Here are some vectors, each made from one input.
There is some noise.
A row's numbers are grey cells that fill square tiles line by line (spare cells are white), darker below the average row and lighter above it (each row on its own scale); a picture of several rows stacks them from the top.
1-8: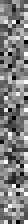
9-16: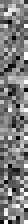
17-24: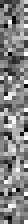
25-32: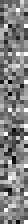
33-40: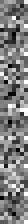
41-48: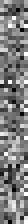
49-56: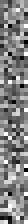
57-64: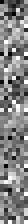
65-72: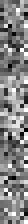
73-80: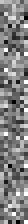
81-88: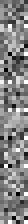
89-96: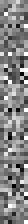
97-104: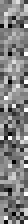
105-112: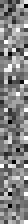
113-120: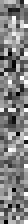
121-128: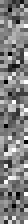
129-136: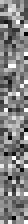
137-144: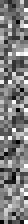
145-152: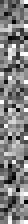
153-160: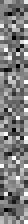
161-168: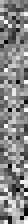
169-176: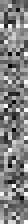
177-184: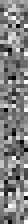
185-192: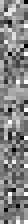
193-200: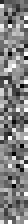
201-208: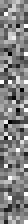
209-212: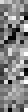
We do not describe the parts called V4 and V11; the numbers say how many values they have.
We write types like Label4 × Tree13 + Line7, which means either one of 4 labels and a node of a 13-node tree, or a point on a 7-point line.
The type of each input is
(Bool × V11 + Unit) × Line9 × V4.
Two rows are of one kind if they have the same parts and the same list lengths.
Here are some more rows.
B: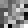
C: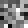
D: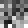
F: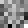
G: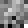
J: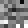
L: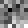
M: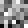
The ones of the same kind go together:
B, C, F, G, M
D, J, L

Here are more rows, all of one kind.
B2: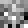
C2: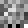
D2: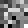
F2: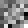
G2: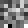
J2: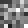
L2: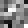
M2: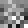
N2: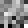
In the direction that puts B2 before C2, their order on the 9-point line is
F2, B2, N2, C2, D2, L2, G2, J2, M2.
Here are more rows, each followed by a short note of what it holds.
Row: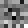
a point on a 9-point line, a true/false value, a value of V4 and a value of V11
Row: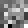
a point on a 9-point line and a value of V4
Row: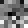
a point on a 9-point line, a true/false value, a value of V4 and a value of V11
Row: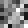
a point on a 9-point line and a value of V4
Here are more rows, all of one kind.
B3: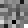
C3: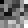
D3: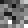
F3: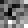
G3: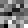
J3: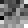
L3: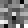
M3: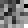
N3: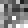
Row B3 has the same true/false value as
L3 and M3.
